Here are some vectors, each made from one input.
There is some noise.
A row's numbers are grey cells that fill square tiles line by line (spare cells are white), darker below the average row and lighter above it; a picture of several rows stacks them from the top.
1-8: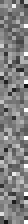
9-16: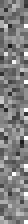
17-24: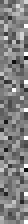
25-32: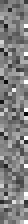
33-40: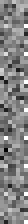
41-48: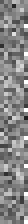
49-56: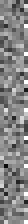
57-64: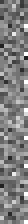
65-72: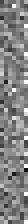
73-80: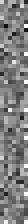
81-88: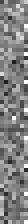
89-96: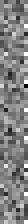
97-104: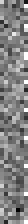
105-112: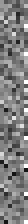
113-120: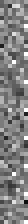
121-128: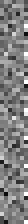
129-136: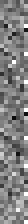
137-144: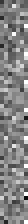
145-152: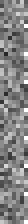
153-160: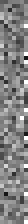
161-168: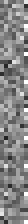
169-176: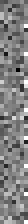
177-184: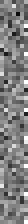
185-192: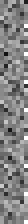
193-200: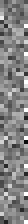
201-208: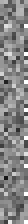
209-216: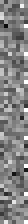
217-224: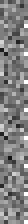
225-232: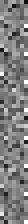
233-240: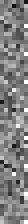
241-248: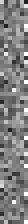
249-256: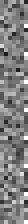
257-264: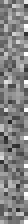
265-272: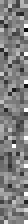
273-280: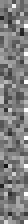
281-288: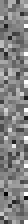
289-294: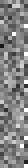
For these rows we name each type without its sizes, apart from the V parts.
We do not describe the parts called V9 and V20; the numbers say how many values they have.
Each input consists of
a label, together with either a point on a line, or a value of V9 and a value of V20.
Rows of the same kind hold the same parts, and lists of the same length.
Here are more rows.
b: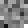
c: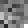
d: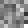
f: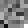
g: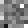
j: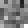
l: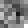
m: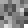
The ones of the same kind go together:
b, c, f, g, l
d, j, m

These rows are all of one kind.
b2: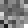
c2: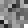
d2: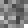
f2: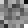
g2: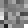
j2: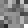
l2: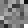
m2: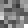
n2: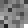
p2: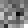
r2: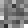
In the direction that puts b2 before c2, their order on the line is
d2, p2, r2, g2, m2, b2, n2, j2, l2, f2, c2.
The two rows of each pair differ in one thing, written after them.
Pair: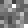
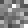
the label
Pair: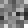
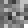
the value of V20
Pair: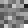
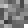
the value of V9
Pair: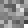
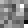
the label
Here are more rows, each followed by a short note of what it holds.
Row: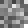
a label, a value of V9 and a value of V20
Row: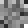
a label and a point on a line
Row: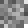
a label, a value of V9 and a value of V20
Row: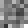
a label and a point on a line
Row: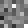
a label, a value of V9 and a value of V20
